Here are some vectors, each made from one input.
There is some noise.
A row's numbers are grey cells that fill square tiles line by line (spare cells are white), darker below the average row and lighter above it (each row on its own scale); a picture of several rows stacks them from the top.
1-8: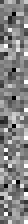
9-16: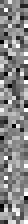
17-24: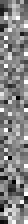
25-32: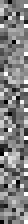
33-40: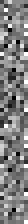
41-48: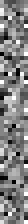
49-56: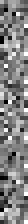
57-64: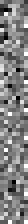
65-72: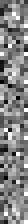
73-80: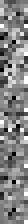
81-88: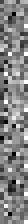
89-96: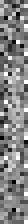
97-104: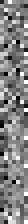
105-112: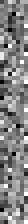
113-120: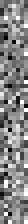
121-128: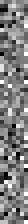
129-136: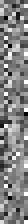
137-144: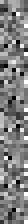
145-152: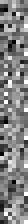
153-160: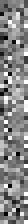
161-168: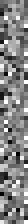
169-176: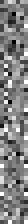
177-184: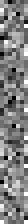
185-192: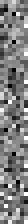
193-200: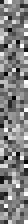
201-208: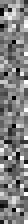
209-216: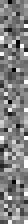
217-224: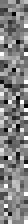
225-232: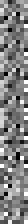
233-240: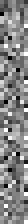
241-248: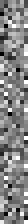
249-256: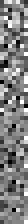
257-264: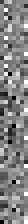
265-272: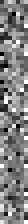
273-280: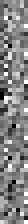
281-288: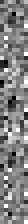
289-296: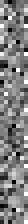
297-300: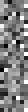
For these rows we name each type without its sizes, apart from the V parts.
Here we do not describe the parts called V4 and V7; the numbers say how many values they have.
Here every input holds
either a point on each of two circles and a point on a line, or a value of V4 and a value of V7.
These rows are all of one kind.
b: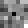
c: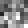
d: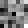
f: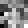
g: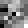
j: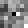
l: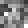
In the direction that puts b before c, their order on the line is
d, j, f, l, b, c, g.
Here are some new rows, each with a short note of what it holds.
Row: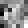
a point on each of two circles and a point on a line
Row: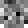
a value of V4 and a value of V7
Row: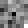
a point on each of two circles and a point on a line
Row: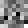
a value of V4 and a value of V7
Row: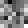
a value of V4 and a value of V7
